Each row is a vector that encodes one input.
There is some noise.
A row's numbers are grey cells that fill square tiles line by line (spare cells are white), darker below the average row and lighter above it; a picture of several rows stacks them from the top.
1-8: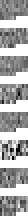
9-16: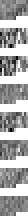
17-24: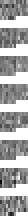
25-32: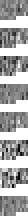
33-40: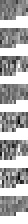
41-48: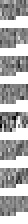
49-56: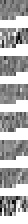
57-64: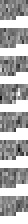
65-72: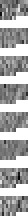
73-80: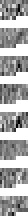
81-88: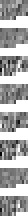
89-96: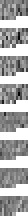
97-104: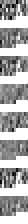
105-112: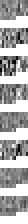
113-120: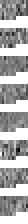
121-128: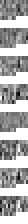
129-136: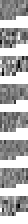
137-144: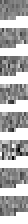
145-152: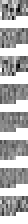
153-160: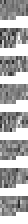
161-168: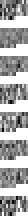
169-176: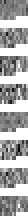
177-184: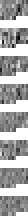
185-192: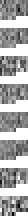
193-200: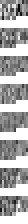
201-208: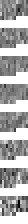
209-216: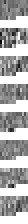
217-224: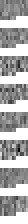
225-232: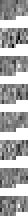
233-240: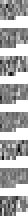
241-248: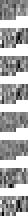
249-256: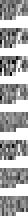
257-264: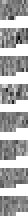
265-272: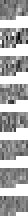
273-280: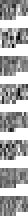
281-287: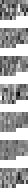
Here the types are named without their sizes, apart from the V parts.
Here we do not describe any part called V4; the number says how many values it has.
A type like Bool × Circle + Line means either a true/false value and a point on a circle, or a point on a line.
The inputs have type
Bool × Bool × Bool × Tree + V4.
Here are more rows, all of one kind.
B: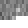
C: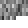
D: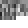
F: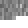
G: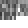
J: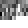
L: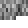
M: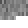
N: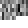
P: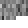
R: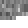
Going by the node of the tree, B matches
C, J and P.
